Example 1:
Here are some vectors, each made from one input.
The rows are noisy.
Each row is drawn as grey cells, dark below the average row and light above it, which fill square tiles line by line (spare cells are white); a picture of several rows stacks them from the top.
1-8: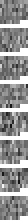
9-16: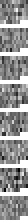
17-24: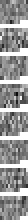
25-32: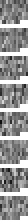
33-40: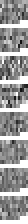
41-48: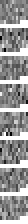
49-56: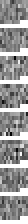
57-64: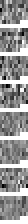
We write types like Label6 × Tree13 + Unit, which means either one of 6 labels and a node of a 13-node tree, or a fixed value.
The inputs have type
Line7 × Line7.
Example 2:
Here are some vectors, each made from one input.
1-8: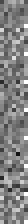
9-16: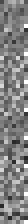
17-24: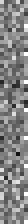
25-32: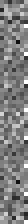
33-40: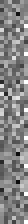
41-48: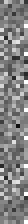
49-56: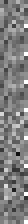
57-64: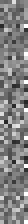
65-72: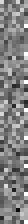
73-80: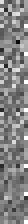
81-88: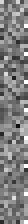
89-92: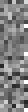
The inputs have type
Tree13.
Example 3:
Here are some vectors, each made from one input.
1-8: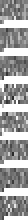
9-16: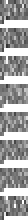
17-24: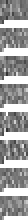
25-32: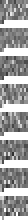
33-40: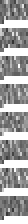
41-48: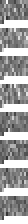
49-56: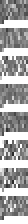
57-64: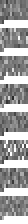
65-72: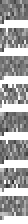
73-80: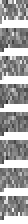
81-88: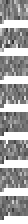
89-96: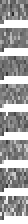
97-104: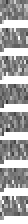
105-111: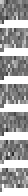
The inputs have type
Line17.
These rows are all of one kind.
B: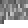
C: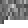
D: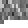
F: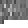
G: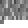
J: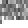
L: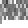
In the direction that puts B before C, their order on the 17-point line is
J, G, L, B, F, D, C.
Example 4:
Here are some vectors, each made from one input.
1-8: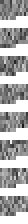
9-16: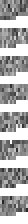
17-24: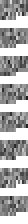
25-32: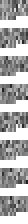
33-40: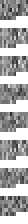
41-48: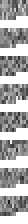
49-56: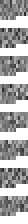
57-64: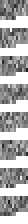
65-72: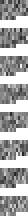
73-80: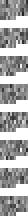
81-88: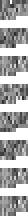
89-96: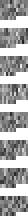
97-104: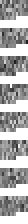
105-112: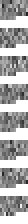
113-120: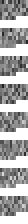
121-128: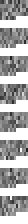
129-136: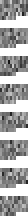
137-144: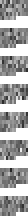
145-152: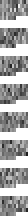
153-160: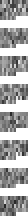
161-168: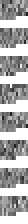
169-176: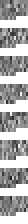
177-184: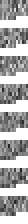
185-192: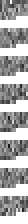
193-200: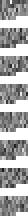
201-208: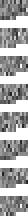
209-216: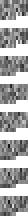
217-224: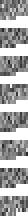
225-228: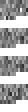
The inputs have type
Circle19.
